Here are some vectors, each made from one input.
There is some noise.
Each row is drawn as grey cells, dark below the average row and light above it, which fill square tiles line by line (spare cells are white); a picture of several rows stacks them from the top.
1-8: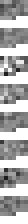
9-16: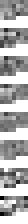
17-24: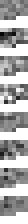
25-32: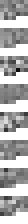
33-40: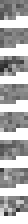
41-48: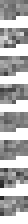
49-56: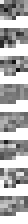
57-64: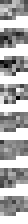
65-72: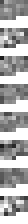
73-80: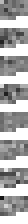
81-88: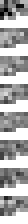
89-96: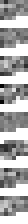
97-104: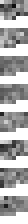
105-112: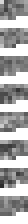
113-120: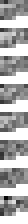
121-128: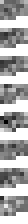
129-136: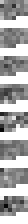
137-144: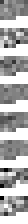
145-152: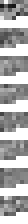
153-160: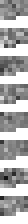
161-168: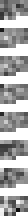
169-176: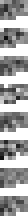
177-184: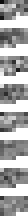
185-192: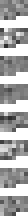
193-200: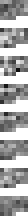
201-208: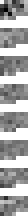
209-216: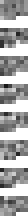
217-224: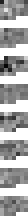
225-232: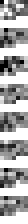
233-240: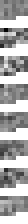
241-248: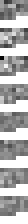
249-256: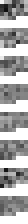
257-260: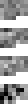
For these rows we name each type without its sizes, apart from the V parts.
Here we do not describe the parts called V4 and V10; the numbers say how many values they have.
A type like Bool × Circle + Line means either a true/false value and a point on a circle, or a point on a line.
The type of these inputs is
(Bool × Bool × Bool + V4) × V10 + List(Line).
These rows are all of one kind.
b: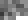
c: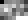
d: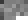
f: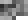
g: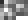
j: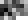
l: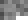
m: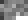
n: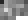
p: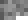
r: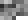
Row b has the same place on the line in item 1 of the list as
g, j, l and n.
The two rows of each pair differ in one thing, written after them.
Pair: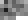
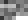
the value of V10
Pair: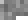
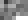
one of the three true/false values
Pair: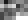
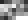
one of the three true/false values
